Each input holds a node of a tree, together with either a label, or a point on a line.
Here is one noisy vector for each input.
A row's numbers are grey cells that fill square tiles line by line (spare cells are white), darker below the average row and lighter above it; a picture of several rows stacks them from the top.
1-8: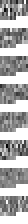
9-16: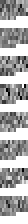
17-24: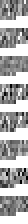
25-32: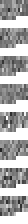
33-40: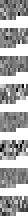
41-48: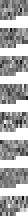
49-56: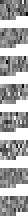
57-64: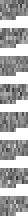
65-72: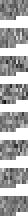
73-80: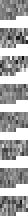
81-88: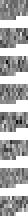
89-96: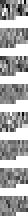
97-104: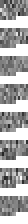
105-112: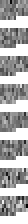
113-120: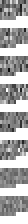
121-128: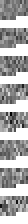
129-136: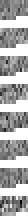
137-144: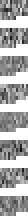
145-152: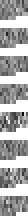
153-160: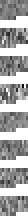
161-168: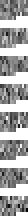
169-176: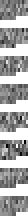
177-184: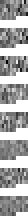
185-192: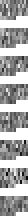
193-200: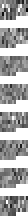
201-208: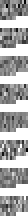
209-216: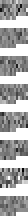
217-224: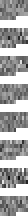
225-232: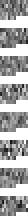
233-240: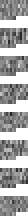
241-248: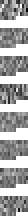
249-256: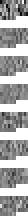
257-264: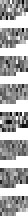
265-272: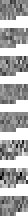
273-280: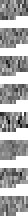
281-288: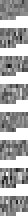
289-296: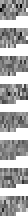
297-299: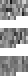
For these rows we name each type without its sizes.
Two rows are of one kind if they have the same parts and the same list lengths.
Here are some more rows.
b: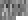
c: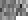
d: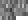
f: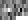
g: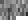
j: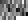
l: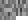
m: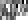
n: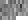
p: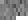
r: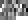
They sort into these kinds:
b, c, d, g, j, l, n, p, r
f, m

